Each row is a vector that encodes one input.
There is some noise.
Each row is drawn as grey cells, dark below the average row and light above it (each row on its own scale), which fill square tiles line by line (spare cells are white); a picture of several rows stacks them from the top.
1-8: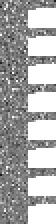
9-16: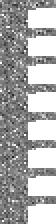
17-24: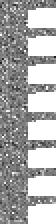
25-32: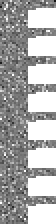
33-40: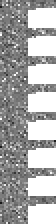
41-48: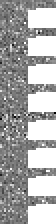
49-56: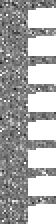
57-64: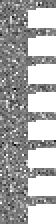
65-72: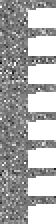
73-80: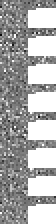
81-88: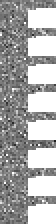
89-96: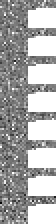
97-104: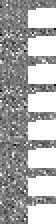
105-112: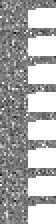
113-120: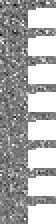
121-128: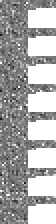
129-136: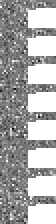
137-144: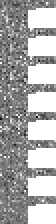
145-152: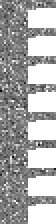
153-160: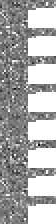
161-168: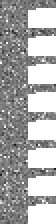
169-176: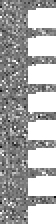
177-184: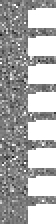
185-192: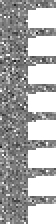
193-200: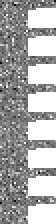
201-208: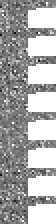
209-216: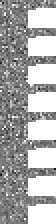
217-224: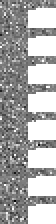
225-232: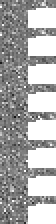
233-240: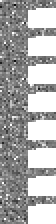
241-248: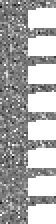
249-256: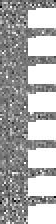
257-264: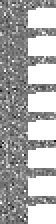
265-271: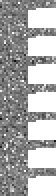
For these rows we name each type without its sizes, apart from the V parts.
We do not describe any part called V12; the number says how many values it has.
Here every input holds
either a label and a value of V12, or a list of points on a line.
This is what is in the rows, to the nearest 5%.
About 45% of them hold a label and a value of V12. The rest are lists of points on a line.
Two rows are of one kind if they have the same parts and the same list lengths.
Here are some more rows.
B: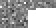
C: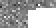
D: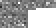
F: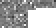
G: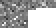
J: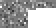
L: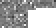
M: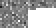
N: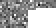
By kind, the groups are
B, J, N
C, D, M
F, L
G

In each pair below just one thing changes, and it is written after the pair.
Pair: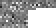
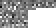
the value of V12
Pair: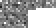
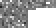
the value of V12
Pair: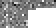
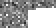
the label
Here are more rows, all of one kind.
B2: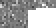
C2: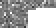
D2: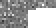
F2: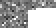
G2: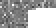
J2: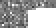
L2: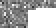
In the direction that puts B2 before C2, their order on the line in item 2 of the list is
L2, B2, D2, F2, G2, J2, C2.
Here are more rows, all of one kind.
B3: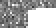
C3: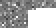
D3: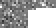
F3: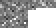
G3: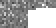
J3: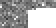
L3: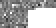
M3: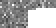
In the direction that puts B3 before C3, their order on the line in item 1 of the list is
B3, L3, M3, G3, D3, J3, F3, C3.
